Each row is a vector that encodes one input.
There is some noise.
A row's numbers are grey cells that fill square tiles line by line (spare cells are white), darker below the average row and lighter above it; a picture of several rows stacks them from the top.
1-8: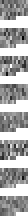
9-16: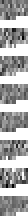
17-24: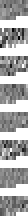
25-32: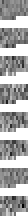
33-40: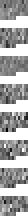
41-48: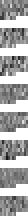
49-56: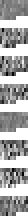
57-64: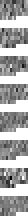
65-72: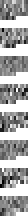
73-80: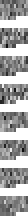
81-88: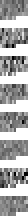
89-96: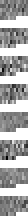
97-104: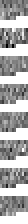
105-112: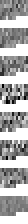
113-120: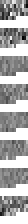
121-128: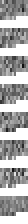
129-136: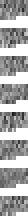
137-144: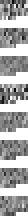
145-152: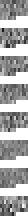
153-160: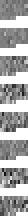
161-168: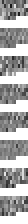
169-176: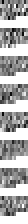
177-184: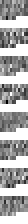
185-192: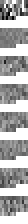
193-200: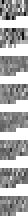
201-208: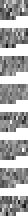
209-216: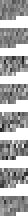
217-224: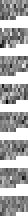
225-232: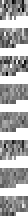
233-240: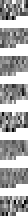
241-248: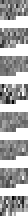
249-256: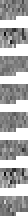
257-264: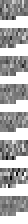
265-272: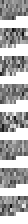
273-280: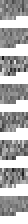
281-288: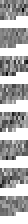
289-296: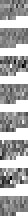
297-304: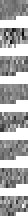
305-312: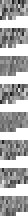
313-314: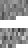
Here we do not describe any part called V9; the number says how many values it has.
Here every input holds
a list of up to two items, each a point on a 10-point circle and a value of V9.
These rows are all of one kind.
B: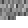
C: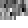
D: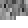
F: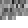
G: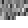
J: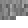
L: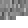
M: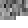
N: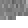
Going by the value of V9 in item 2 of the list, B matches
C and G.
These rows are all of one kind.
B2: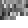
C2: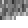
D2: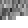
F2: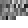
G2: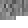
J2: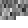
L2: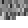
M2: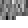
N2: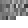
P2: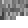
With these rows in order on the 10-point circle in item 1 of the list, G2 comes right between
M2 and P2.
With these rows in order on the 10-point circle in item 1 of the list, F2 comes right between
D2 and N2.
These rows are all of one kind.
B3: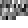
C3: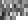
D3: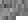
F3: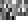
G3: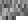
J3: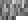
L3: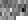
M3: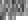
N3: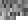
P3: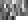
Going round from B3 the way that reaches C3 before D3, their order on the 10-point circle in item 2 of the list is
B3, P3, M3, F3, J3, G3, N3, L3, C3, D3.
